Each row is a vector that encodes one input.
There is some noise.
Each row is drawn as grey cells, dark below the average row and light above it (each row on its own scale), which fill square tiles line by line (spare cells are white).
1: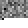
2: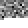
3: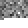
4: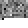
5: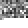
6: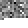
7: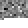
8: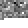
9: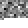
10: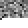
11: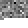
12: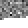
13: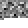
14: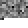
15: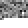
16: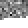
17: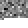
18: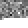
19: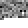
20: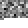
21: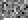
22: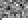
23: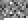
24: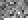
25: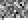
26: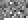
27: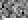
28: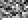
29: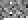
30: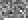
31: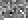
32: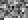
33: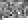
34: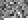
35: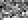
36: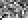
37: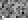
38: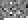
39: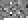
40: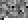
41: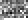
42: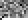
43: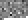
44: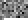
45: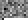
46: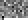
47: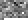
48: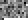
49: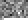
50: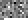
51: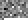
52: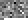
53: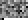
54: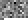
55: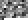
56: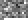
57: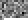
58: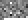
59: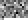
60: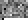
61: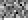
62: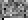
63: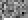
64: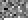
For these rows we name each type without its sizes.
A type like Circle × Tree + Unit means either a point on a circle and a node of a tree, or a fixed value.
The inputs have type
Circle × Label.
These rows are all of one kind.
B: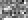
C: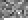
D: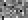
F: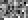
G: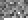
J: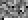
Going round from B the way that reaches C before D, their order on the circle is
B, F, C, G, D, J.
